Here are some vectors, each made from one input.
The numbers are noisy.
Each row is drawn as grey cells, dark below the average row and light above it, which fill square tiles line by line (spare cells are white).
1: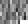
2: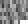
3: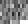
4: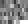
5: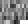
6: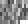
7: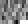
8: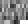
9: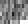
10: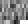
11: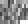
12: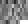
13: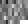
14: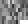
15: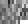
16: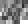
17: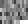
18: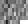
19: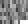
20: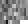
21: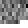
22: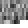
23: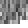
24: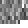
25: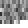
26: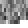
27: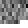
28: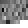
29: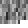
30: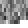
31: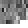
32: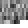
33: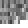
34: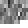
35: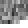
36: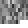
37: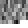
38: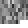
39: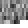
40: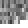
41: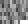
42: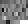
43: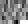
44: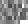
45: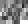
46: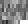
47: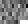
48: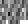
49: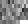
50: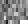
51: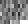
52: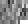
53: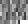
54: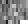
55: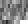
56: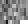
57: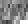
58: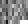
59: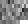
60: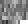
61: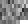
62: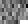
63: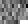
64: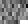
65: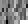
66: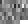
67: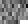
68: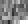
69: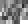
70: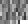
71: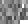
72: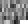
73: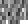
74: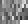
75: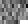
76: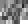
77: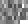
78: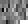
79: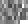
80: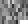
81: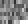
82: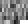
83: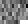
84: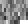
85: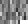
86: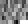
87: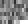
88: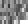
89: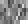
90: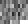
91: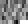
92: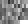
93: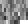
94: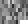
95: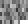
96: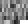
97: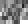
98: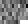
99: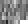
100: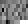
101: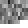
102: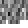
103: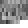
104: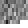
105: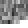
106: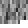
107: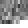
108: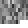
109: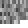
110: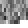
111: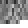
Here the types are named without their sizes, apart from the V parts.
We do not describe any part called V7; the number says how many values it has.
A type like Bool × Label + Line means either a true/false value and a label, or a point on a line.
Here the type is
List(Line) × V7.
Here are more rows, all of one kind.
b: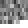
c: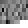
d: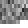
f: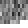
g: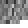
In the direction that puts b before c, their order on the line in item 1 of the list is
g, f, b, d, c.
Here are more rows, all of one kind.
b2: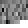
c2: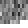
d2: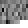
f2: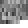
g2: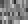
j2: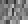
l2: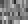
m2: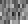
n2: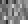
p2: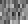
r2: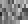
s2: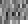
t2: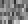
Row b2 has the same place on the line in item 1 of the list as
d2, f2, r2 and s2.
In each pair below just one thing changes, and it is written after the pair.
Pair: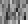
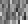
the place on the line in item 1 of the list
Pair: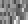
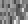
the place on the line in item 2 of the list
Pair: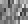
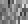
the place on the line in item 2 of the list
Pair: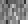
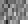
the place on the line in item 2 of the list
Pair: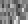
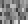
the place on the line in item 1 of the list
